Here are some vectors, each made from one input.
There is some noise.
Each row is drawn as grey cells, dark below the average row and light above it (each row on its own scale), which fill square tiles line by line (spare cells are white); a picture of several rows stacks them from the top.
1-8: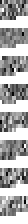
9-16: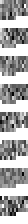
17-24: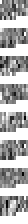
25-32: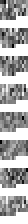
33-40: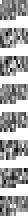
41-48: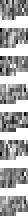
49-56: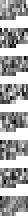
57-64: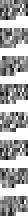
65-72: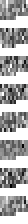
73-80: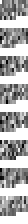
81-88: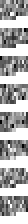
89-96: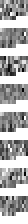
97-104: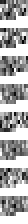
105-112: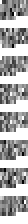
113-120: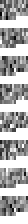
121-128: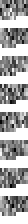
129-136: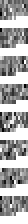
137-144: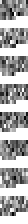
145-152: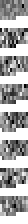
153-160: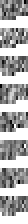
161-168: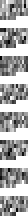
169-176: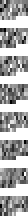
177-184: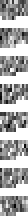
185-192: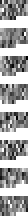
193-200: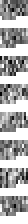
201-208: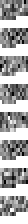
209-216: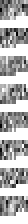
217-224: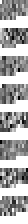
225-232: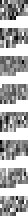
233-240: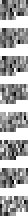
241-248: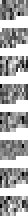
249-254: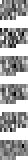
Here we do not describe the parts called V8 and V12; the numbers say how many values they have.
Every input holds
a value of V12, together with either a point on a 10-point line and a true/false value, or a value of V8.
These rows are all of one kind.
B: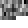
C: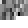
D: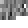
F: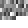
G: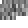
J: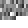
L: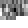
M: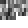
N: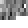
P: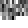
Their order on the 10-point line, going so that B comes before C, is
P, B, L, D, J, F, G, N, C, M.
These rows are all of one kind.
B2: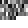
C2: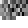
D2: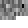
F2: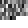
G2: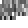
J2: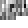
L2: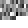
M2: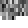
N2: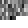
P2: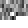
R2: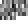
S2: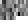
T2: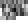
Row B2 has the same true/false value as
J2, L2, R2 and T2.
